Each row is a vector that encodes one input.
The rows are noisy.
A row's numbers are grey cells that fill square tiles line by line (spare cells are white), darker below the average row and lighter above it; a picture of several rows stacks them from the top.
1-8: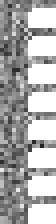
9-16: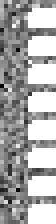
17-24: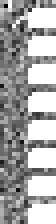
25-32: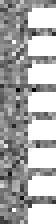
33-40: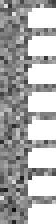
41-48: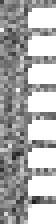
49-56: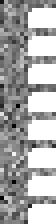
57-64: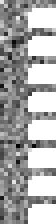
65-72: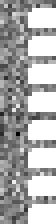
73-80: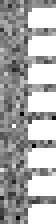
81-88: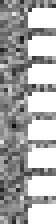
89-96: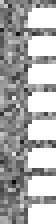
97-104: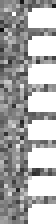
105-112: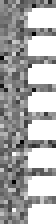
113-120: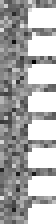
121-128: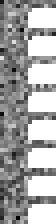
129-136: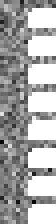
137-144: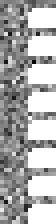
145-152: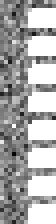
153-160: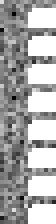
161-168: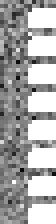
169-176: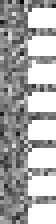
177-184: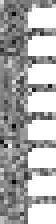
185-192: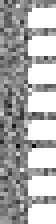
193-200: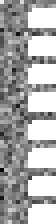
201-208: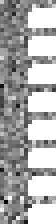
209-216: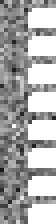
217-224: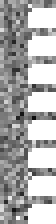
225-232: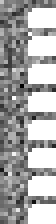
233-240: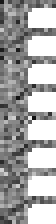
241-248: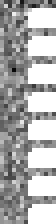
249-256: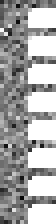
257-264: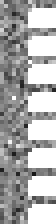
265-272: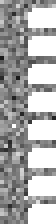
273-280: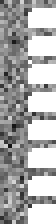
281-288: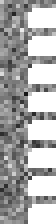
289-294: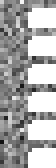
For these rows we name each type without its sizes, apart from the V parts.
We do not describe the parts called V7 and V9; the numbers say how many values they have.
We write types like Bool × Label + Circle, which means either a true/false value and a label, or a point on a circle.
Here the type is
(Bool × Bool × Bool + Label × V7 × V9) × (Tree + Unit).
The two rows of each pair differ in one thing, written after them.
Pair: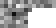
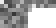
the node of the tree
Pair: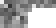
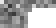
the label
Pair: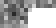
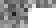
the label
